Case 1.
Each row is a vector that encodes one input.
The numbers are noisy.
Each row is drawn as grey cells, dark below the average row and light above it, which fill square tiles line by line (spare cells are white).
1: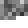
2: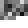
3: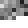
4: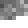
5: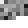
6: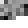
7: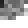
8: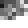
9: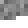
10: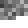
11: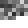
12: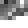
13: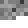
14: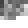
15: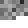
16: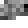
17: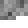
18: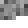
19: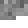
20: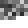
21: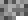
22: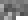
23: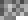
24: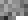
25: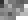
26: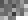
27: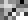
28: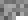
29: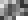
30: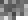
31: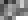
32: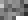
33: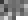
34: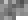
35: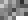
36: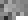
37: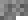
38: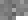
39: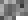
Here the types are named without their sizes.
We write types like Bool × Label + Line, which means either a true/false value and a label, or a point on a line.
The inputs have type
Line.
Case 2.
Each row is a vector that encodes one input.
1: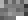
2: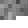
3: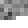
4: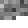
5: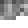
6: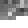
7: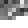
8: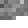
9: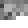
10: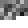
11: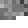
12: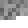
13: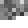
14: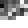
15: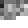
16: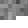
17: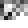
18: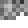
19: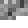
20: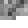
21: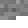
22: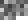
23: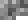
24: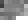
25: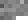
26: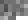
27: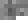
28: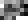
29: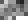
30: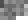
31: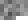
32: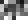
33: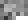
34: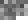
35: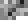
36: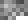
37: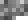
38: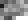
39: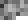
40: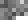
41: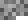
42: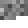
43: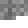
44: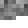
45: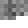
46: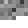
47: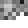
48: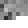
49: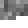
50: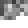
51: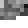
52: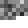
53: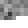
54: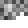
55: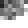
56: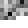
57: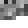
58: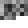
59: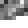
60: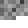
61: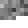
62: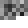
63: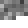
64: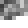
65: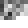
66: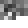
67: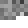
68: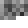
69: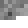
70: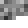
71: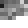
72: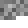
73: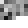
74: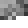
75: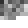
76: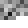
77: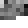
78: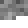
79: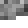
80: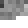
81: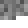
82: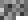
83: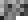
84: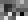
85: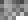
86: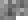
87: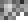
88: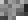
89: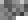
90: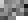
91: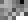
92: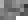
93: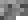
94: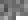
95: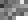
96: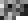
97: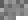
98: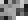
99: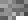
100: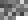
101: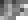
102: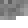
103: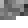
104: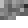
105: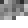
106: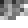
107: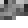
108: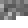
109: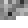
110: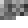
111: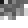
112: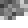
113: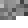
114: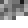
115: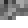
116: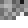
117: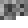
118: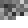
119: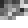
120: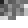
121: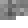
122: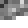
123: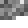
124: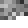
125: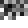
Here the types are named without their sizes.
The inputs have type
Circle.
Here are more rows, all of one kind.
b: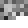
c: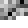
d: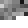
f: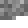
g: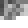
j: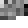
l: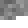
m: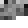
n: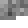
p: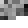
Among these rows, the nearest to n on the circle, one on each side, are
c and f.
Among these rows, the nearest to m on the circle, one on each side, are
d and l.
